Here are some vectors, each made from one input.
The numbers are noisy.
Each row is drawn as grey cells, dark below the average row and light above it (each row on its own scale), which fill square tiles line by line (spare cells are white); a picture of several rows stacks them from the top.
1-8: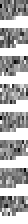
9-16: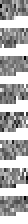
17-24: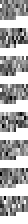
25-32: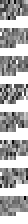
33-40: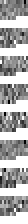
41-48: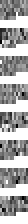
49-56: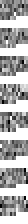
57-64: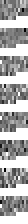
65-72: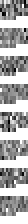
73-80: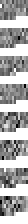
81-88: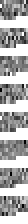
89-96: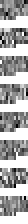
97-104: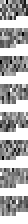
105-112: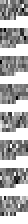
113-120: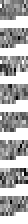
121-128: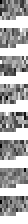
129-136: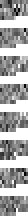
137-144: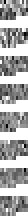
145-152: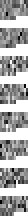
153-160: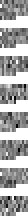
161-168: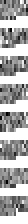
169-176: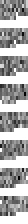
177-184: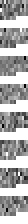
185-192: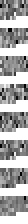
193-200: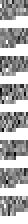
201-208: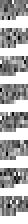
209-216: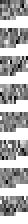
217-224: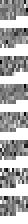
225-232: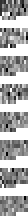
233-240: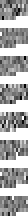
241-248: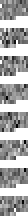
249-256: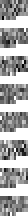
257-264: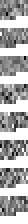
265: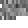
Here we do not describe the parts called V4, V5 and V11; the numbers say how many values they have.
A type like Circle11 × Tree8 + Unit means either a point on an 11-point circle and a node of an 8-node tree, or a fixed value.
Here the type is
Bool × V4 + Line6 × V11 + Tree10 × V5.
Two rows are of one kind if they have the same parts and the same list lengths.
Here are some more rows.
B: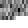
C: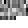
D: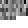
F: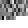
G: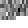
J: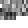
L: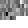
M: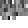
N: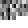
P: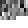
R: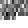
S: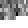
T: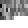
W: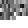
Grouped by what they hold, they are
B, F, G, M, P, S, T
C, D, J, L, R
N, W

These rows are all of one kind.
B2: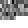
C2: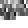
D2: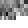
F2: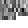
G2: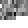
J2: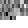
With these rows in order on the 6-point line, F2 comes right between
D2 and J2.
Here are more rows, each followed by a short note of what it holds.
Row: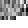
a point on a 6-point line and a value of V11
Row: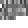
a point on a 6-point line and a value of V11
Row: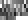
a point on a 6-point line and a value of V11
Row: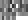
a true/false value and a value of V4
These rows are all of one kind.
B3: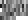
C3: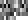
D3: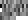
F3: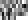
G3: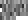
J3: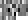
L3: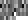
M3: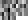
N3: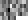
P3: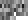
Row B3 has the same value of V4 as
D3, G3 and J3.
